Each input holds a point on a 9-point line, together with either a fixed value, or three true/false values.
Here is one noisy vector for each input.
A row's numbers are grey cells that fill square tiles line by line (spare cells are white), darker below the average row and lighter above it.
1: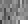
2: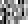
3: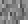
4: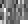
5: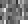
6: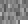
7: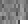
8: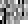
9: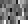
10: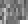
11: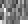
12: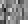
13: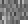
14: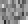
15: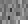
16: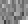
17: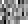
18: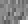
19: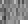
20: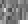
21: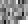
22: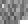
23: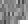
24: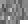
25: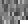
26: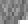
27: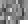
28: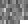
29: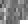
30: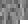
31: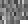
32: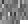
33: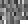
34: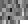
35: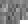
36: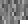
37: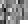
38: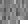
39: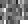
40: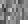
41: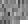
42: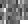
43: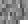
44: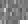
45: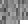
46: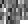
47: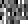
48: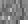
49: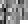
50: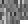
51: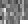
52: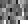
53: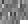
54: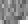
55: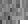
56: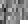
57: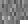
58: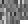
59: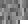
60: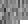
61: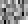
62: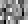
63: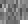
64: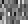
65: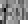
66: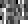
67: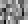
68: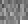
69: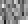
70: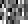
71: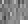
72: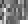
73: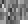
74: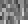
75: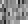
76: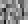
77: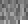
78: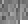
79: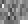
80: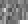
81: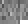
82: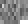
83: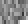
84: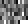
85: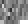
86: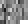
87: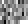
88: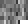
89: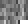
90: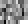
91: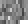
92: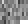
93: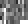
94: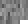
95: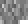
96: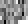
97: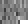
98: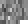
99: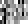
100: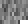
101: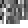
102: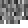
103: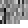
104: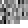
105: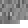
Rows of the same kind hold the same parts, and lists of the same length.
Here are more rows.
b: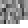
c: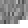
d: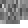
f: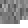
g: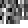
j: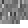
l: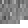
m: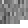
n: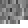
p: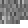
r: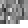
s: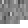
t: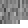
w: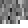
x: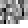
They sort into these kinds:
b, j, p, r, x
c, d, f, g, l, m, n, s, t, w

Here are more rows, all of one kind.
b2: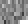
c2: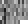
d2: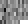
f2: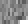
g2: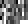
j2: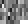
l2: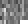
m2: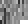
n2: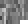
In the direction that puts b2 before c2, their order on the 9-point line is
j2, b2, g2, f2, n2, l2, m2, c2, d2.
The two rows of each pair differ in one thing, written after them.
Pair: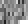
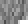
the place on the 9-point line
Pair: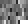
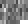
the place on the 9-point line
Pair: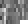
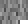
the place on the 9-point line
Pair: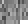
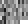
one of the three true/false values
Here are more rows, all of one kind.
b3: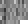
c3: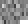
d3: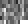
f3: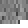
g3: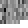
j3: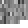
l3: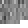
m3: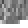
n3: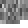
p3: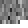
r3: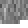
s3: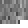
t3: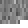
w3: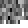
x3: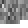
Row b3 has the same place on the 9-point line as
f3, g3, p3 and t3.
